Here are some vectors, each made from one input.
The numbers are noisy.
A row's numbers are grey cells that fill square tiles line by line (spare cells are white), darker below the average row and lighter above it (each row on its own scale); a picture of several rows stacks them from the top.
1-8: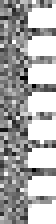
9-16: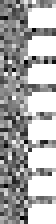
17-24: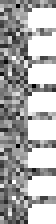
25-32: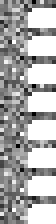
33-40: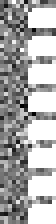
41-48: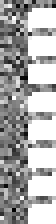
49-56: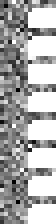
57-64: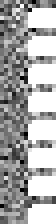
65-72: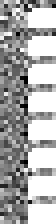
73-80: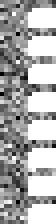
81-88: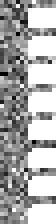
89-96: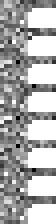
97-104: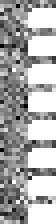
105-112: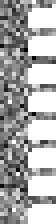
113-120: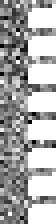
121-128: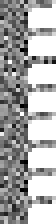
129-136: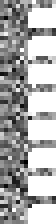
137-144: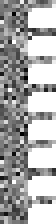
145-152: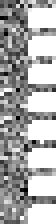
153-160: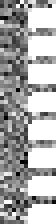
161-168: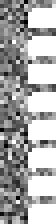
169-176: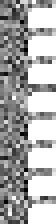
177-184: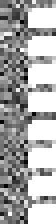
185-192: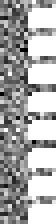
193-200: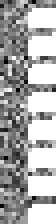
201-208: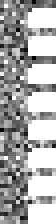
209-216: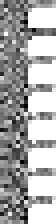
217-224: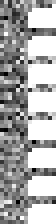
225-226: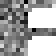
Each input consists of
either a node of a 14-node tree, or a list of up to two points on a 6-point circle.
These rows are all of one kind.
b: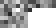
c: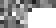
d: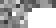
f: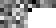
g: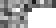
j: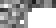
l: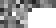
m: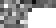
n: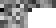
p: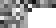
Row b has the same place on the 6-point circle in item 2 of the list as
d and g.
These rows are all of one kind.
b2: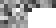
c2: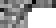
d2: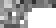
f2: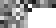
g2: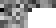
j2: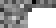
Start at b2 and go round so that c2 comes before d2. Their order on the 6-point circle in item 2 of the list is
b2, c2, g2, j2, f2, d2.
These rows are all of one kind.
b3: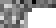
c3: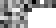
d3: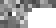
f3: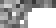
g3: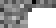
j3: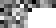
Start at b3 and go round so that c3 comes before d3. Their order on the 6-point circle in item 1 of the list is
b3, g3, c3, j3, d3, f3.
